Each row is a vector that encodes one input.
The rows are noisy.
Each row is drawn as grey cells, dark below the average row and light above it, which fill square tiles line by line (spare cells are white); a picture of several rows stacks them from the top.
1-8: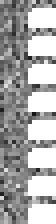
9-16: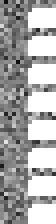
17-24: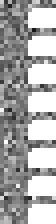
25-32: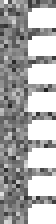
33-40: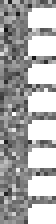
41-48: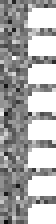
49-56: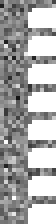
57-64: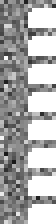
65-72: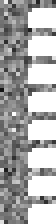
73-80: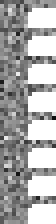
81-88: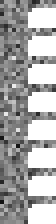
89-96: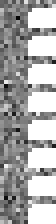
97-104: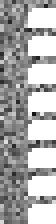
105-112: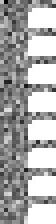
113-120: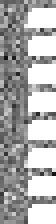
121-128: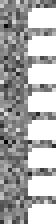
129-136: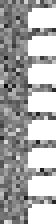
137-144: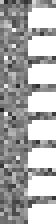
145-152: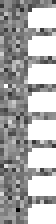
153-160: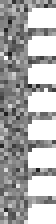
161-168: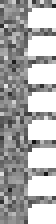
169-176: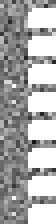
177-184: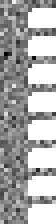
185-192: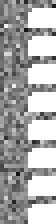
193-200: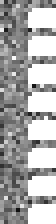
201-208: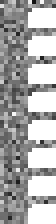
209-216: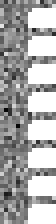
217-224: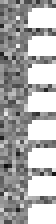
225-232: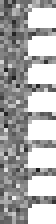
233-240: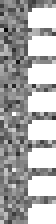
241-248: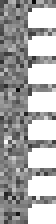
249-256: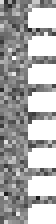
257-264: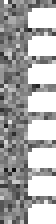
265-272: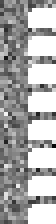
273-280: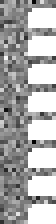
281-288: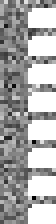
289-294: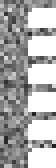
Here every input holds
a point on an 11-point line, together with either a point on a 9-point line and a node of a 14-node tree, or a node of a 7-node tree.
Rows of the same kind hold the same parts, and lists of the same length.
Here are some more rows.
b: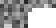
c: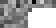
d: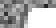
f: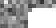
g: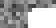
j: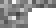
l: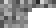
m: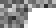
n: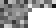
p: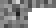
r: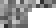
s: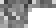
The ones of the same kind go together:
b, c, f, g, j, l, n
d, m, p, r, s

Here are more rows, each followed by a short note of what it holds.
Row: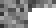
a point on an 11-point line and a node of a 7-node tree
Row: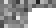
a point on an 11-point line and a node of a 7-node tree
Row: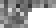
a point on a 9-point line, a point on an 11-point line and a node of a 14-node tree
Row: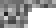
a point on a 9-point line, a point on an 11-point line and a node of a 14-node tree
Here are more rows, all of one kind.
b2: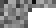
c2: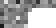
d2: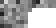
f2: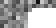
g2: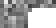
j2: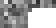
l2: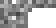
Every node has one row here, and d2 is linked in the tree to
c2.
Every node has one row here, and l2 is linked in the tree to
b2.
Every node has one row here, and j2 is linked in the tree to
f2 and g2.
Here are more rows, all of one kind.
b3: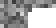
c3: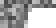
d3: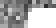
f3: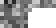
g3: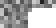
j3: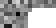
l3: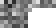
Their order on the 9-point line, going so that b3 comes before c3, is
j3, g3, d3, b3, f3, l3, c3.
